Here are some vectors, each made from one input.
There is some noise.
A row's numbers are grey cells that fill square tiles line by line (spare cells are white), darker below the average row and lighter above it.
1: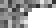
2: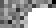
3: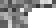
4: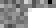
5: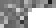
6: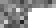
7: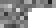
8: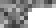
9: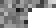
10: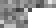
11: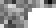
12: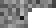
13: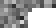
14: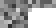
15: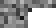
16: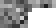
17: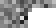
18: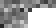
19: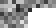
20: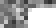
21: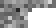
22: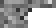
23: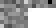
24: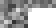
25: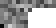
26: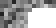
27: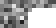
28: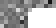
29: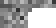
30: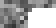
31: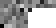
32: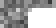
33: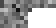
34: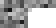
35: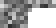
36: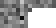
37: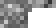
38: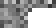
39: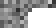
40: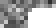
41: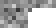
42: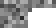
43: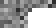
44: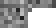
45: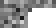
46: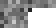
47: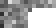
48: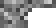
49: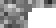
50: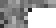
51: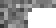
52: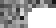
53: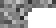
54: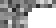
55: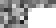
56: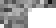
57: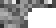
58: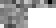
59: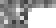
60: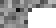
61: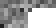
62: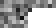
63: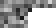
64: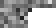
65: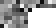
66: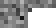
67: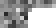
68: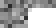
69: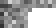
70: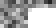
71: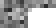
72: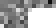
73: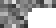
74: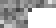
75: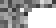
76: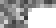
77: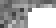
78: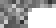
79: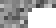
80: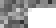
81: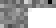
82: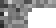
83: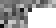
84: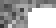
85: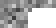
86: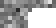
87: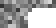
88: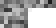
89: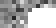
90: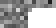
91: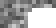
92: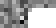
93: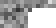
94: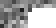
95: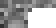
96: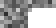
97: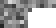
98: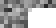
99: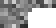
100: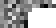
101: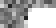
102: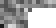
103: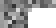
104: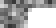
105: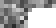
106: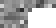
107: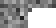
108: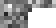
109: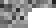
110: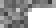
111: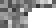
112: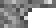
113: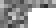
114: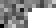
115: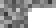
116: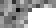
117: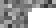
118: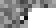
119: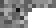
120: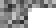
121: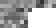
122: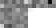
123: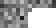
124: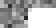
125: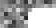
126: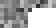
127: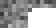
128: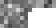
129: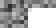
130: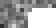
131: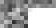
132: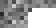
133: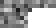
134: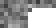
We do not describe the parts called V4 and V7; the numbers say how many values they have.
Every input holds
either a point on a 6-point circle and a true/false value, or a fixed value, or a value of V4 and a value of V7.
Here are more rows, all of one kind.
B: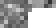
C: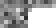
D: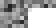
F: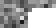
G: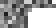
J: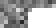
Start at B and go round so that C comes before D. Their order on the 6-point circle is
B, G, J, C, D, F.
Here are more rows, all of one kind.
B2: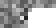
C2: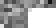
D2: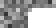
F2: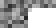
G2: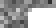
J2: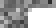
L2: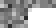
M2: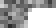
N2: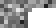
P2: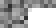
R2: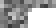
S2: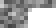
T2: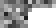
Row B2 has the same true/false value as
N2 and T2.
